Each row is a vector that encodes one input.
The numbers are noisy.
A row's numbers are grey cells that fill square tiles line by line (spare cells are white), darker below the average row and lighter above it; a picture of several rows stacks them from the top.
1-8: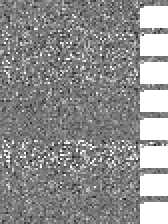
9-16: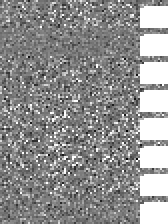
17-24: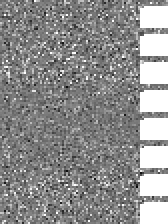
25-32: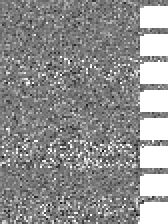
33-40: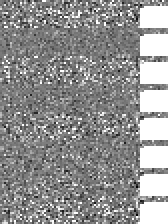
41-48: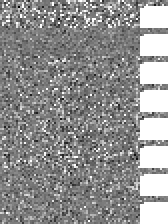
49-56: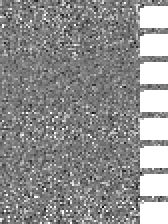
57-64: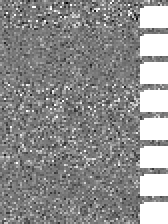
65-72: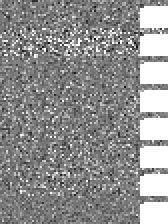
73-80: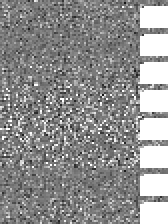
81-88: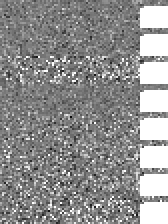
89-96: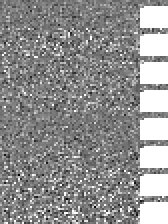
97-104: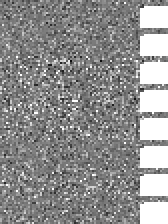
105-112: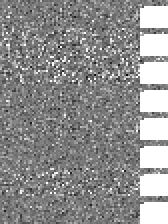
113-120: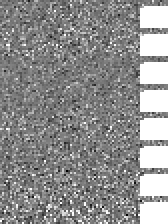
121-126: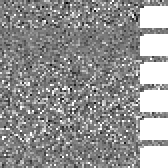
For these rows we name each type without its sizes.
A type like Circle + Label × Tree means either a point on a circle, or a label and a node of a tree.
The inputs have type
Bool × (Circle + Line).
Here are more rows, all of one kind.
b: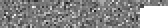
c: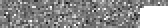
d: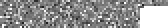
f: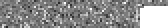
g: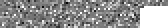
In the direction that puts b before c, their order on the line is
b, d, c, f, g.
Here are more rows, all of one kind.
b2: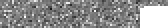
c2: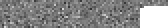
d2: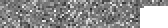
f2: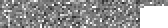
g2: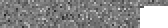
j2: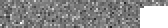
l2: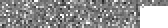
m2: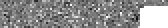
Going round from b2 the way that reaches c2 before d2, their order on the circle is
b2, c2, d2, l2, m2, g2, j2, f2.
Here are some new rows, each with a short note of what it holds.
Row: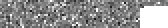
a point on a line and a true/false value
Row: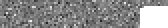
a point on a line and a true/false value
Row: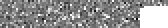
a point on a line and a true/false value
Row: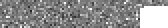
a point on a line and a true/false value
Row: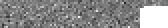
a point on a circle and a true/false value
